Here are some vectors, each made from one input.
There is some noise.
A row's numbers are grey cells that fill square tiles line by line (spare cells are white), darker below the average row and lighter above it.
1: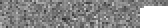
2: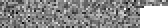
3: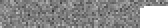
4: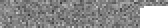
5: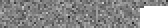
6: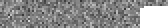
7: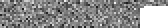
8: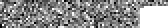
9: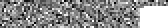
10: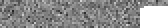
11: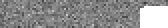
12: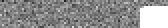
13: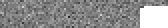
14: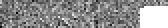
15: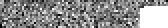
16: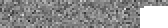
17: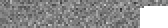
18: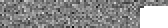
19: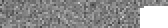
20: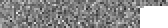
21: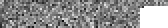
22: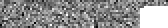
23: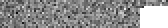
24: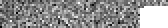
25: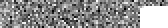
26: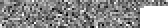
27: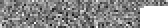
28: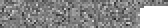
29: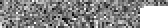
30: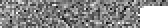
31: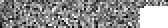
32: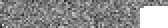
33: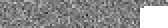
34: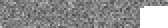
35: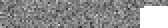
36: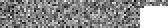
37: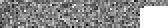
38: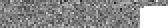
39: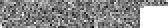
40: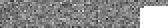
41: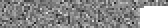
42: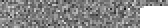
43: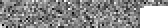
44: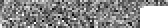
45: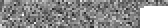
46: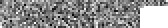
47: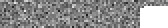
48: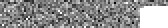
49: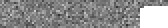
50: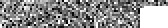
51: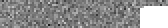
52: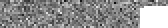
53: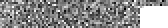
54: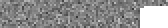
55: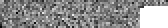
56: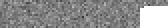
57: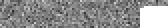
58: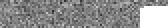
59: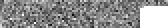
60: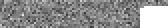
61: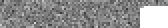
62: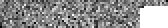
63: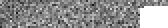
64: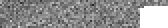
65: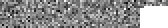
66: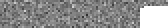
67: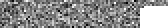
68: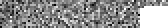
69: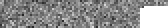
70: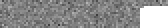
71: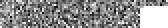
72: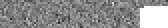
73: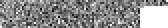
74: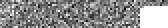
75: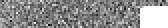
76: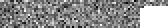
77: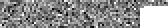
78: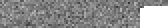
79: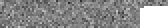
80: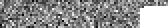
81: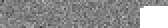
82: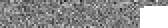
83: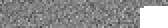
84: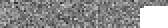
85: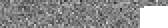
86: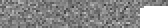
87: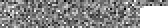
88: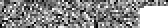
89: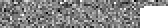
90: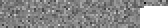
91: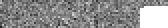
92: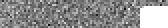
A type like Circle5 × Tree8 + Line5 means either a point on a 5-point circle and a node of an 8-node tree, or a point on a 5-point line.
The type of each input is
Bool × (Line5 + Line6).
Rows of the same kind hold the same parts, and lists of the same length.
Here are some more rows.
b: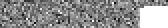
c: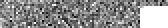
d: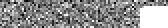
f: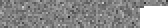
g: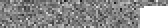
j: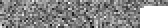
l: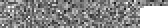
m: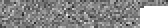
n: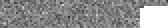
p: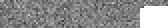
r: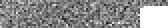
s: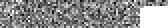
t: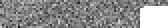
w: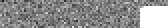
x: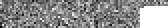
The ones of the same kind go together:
b, d, f, j, m, n, p, r, t
c, g, l, s, w, x

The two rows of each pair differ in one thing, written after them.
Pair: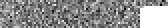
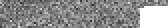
the true/false value
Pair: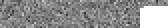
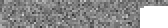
the place on the 6-point line
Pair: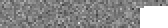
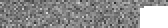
the true/false value
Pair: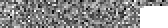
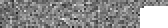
the place on the 6-point line
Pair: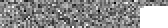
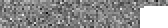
the true/false value
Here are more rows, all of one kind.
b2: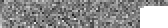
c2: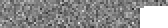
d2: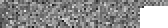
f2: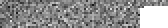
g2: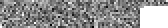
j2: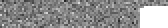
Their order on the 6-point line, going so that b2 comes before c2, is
b2, j2, c2, f2, d2, g2.
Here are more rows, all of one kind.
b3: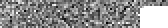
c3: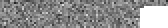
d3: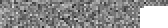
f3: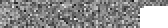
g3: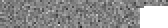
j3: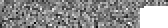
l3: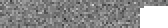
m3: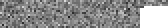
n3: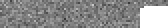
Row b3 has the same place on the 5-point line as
g3 and j3.
